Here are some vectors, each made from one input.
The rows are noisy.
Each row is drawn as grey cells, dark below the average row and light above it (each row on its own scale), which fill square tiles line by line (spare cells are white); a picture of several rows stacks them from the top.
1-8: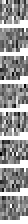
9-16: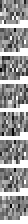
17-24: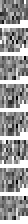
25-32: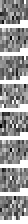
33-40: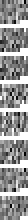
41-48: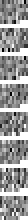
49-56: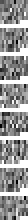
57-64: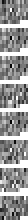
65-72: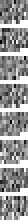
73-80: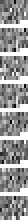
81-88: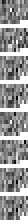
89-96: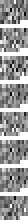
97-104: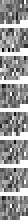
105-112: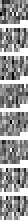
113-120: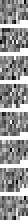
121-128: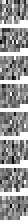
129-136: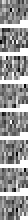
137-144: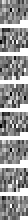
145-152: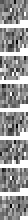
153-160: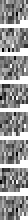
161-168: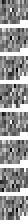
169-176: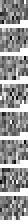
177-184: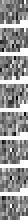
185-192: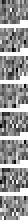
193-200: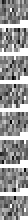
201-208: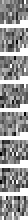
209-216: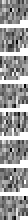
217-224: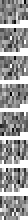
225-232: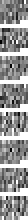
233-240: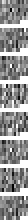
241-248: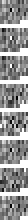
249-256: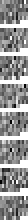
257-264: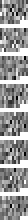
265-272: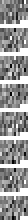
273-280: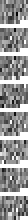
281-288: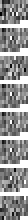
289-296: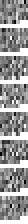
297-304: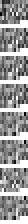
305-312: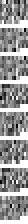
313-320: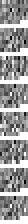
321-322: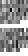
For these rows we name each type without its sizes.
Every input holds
either a fixed value, or four true/false values.
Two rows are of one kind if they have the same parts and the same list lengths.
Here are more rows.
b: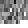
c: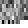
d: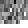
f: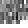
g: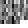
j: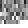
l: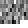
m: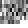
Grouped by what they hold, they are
b, d, f, g, j, l, m
c

